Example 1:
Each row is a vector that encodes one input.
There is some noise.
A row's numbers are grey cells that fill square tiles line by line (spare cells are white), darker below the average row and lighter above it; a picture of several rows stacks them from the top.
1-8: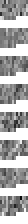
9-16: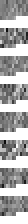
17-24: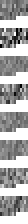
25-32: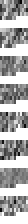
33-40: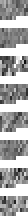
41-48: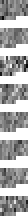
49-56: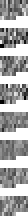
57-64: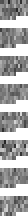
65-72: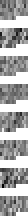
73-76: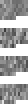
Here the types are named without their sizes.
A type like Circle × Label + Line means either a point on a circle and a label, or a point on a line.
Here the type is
Tree + Unit.
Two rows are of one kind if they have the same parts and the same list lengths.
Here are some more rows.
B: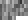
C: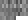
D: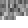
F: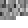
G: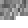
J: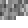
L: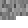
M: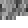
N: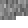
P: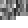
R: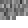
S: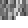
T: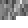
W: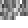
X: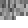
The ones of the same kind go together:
B, C, D, F, G, J, L, M, N, P, T, W, X
R, S

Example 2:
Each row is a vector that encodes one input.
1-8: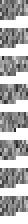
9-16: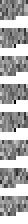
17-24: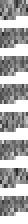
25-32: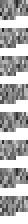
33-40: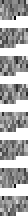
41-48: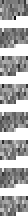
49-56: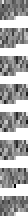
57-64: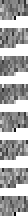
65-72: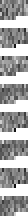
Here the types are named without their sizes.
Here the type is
Circle.
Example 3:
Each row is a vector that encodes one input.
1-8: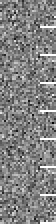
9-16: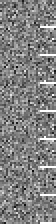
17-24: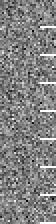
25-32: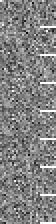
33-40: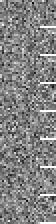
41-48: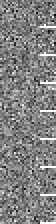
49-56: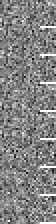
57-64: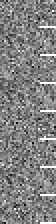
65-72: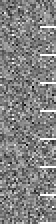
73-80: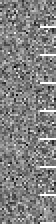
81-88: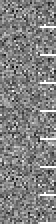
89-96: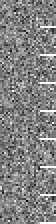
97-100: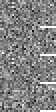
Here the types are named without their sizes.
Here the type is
Circle.
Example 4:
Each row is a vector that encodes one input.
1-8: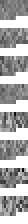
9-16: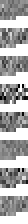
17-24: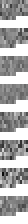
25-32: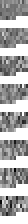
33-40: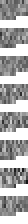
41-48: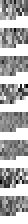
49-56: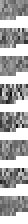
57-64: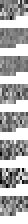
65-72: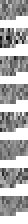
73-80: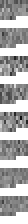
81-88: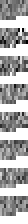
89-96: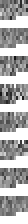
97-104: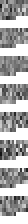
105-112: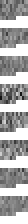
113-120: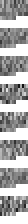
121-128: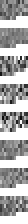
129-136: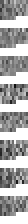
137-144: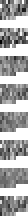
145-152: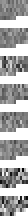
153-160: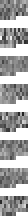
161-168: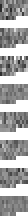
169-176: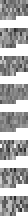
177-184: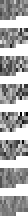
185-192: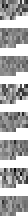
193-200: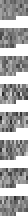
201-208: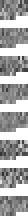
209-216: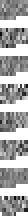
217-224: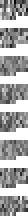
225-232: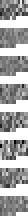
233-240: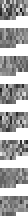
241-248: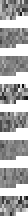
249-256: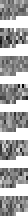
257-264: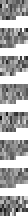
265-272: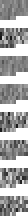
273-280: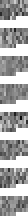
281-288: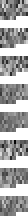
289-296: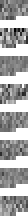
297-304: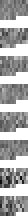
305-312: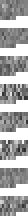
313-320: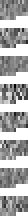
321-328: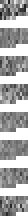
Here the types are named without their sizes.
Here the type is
Bool × Bool × Bool × Bool × Bool + Unit.
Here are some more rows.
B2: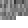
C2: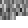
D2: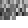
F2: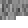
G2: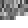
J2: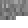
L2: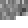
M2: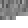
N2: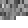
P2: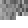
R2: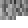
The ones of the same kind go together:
B2, D2, F2, G2, J2, L2, M2, N2, P2, R2
C2

